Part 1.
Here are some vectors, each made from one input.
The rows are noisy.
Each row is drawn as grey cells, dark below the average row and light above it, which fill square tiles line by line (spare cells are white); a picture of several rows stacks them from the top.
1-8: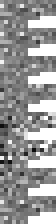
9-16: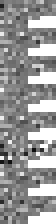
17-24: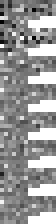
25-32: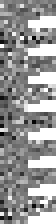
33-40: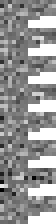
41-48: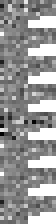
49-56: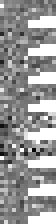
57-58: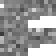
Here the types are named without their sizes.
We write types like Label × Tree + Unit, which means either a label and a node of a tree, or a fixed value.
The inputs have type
Bool × Bool × Bool + Label.
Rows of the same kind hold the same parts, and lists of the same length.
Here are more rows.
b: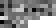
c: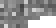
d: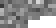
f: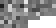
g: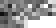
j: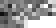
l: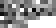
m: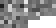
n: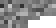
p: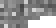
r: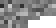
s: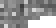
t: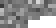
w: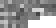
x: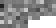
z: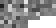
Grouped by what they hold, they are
b, g, j, l
c, d, f, m, n, p, r, s, t, w, x, z

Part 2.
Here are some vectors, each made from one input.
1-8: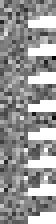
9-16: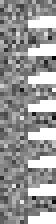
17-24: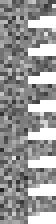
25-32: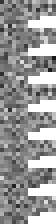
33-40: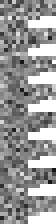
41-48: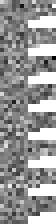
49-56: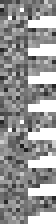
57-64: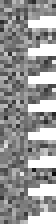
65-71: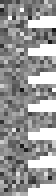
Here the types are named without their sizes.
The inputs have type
Bool × Bool × Bool × Bool + Line.
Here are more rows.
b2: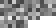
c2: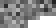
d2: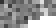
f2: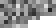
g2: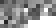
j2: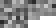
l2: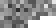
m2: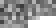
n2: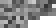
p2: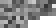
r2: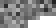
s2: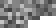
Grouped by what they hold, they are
b2, d2, f2, g2
c2, j2, l2, m2, n2, p2, r2, s2

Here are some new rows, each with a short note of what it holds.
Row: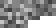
four true/false values
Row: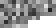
a point on a line
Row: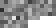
four true/false values
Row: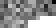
four true/false values
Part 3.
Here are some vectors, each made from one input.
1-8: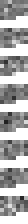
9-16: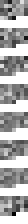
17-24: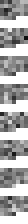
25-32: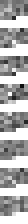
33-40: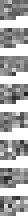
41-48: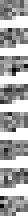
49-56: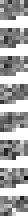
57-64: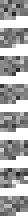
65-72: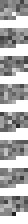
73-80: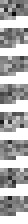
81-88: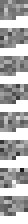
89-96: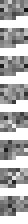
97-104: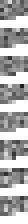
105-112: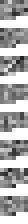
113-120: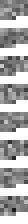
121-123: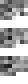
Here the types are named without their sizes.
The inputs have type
Bool × Tree.
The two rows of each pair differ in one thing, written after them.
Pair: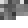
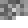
the node of the tree
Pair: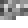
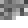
the true/false value
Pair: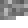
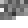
the true/false value
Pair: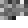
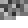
the node of the tree
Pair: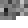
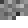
the true/false value
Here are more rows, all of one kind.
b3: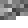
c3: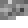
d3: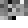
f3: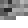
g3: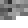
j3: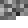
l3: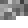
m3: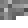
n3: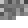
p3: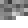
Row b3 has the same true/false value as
c3, j3, l3 and m3.
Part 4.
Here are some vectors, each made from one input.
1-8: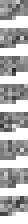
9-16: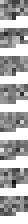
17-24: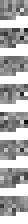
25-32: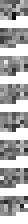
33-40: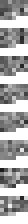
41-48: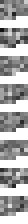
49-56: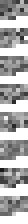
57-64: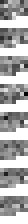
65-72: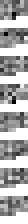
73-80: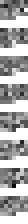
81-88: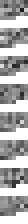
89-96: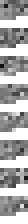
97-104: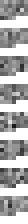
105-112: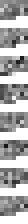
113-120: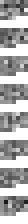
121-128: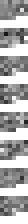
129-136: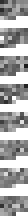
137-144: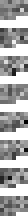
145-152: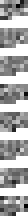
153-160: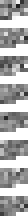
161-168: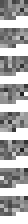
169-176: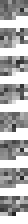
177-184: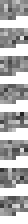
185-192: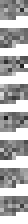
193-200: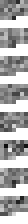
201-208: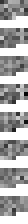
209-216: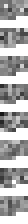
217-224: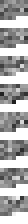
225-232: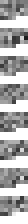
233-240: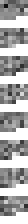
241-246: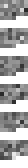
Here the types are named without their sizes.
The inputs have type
Bool × Tree.
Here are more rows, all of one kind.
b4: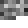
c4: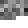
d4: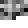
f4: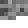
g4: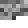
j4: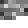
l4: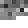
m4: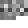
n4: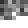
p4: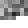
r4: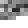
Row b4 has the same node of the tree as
j4 and n4.
